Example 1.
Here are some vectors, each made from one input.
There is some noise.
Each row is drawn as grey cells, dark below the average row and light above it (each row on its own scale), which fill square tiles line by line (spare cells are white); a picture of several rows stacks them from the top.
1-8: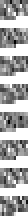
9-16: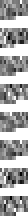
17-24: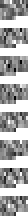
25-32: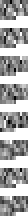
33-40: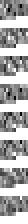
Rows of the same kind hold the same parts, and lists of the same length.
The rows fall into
2 kinds.
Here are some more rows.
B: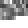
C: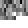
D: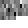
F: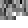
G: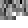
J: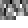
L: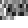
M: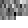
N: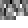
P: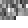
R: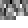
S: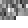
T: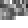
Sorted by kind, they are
B, D, L, M, T
C, F, G, J, N, P, R, S

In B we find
a point on a 3-point line and a point on a 5-point line.
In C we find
a point on a 4-point line.
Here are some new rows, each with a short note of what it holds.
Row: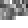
a point on a 3-point line and a point on a 5-point line
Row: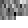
a point on a 3-point line and a point on a 5-point line
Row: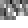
a point on a 4-point line
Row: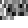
a point on a 3-point line and a point on a 5-point line
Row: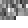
a point on a 4-point line
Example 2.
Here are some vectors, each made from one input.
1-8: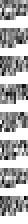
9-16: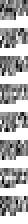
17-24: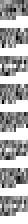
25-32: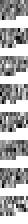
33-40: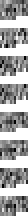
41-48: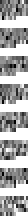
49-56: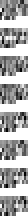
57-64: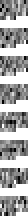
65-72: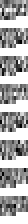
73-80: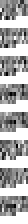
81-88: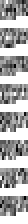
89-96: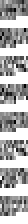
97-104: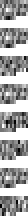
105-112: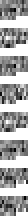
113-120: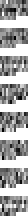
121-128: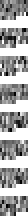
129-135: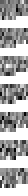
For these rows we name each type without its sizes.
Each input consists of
a list of points on a line.
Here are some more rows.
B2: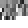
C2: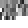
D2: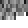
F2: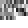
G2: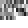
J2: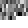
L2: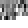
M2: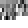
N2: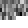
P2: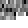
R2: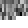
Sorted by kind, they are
B2, C2, L2, M2
D2, J2, N2, P2, R2
F2, G2

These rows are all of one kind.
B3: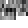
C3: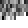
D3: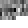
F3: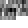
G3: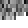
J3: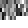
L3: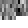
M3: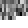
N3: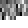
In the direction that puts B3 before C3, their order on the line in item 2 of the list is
J3, N3, D3, M3, F3, B3, G3, C3, L3.
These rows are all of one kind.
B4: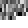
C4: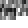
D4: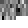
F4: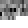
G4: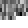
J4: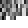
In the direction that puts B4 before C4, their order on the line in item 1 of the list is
B4, G4, D4, J4, C4, F4.
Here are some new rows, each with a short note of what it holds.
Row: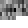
a list of two items
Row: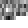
a list of one item
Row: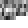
a list of one item
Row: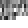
a list of one item
